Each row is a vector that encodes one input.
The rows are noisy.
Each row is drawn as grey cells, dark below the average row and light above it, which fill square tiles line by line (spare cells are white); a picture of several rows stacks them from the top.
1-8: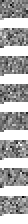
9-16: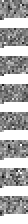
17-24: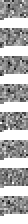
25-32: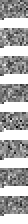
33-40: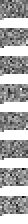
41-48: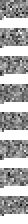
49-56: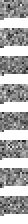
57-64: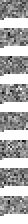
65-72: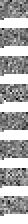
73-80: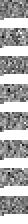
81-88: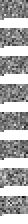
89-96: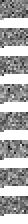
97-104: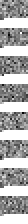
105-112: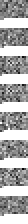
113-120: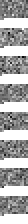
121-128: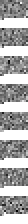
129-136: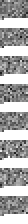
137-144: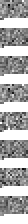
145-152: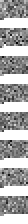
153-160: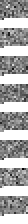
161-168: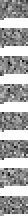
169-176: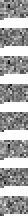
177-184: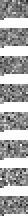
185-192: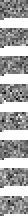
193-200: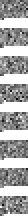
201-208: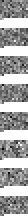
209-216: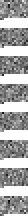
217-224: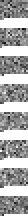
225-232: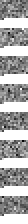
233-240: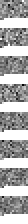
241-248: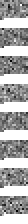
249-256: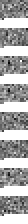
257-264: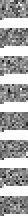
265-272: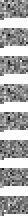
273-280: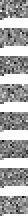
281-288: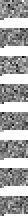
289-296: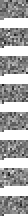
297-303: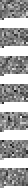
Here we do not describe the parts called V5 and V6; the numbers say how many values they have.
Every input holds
either a node of a 9-node tree, or three true/false values and a value of V6, or a value of V5.
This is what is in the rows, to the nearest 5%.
About 30% of them hold a node of a 9-node tree. About 55% of them hold three true/false values and a value of V6. The rest hold a value of V5.
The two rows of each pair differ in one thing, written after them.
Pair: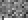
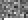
one of the three true/false values
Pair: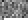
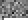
the value of V6
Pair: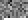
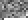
the value of V6
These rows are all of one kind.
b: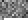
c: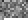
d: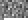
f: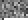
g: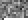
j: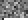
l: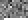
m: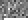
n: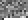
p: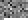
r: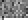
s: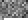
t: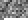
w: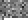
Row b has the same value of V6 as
c, s and t.
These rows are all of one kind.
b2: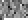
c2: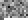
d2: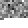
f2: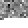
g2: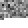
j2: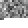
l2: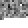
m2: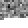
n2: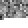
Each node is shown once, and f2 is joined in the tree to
d2 and m2.
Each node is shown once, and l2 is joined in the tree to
b2 and m2.
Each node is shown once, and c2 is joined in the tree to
g2 and j2.
